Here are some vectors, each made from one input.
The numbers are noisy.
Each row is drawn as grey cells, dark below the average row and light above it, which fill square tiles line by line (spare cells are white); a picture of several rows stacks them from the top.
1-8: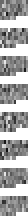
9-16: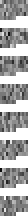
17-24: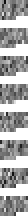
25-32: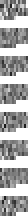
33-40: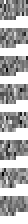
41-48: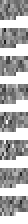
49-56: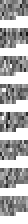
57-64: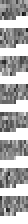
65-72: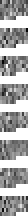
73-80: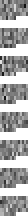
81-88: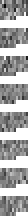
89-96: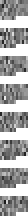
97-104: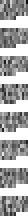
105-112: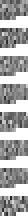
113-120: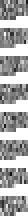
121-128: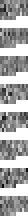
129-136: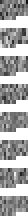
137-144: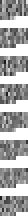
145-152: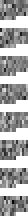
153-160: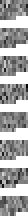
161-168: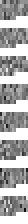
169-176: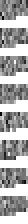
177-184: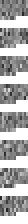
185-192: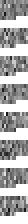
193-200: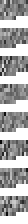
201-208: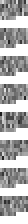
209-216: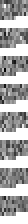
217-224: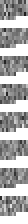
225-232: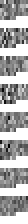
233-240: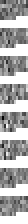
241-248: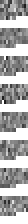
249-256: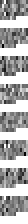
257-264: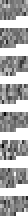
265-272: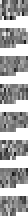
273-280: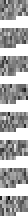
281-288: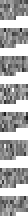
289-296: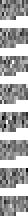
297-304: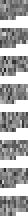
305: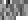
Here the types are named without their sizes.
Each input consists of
a point on each of two circles and a point on a line.
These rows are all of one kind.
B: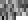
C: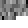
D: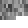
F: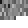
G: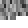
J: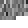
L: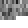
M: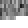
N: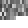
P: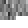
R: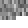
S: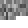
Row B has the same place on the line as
C, D, F and N.
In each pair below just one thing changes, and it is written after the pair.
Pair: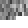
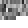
the place on the line
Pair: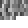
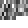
the place on one of the two circles
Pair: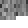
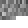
the place on the line
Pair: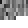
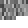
the place on one of the two circles
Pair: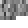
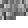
the place on one of the two circles
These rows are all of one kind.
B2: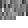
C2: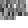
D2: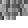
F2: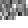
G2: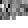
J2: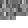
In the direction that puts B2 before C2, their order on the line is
F2, G2, D2, B2, J2, C2.
